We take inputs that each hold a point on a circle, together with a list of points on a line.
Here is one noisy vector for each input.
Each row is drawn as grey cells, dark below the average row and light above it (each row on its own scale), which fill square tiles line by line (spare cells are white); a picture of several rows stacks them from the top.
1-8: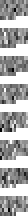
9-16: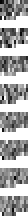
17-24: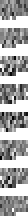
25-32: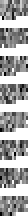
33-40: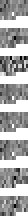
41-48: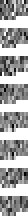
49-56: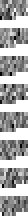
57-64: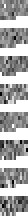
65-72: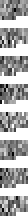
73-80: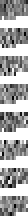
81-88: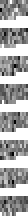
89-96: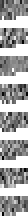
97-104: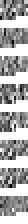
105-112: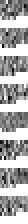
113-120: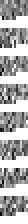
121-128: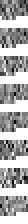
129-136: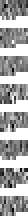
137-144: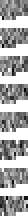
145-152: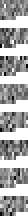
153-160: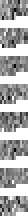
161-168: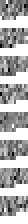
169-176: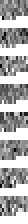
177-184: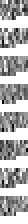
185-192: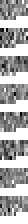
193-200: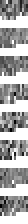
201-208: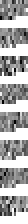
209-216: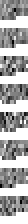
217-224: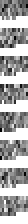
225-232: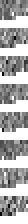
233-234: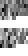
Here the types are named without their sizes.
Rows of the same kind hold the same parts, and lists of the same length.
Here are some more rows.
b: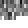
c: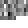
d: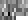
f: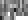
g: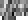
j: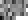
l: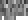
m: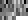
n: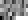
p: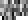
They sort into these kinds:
b, c, d, g
f, l, m, p
j, n

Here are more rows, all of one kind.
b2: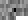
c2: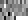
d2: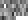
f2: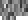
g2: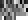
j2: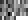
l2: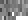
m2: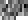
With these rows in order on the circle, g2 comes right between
f2 and j2.
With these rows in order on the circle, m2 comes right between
b2 and f2.
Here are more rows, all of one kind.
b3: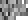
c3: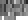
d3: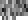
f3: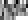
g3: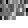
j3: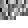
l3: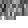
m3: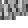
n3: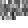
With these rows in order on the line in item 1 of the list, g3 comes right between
d3 and m3.
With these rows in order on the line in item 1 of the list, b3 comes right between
j3 and m3.
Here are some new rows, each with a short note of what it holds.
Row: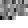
a point on a circle, together with the empty list
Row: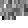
a point on a circle, together with a list of one item
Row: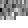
a point on a circle, together with a list of two items
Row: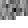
a point on a circle, together with a list of one item
